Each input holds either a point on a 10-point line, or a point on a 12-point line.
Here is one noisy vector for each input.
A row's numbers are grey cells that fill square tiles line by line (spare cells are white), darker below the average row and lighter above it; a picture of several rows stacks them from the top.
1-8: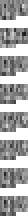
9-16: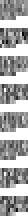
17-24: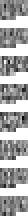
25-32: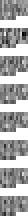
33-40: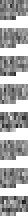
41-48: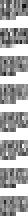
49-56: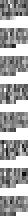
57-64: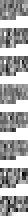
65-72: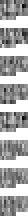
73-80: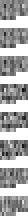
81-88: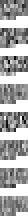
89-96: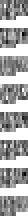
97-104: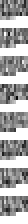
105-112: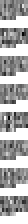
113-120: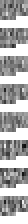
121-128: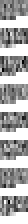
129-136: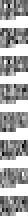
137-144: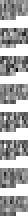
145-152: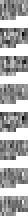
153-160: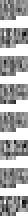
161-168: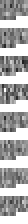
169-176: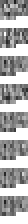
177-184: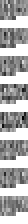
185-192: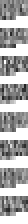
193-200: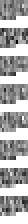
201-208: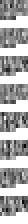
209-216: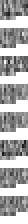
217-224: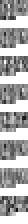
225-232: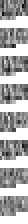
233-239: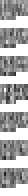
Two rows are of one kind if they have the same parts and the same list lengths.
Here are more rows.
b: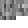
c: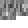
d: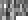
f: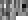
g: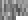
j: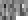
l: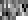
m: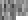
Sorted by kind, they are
b, c, g, j, m
d, f, l

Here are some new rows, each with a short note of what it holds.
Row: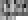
a point on a 12-point line
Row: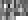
a point on a 12-point line
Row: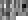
a point on a 12-point line
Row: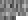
a point on a 10-point line
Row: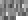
a point on a 10-point line
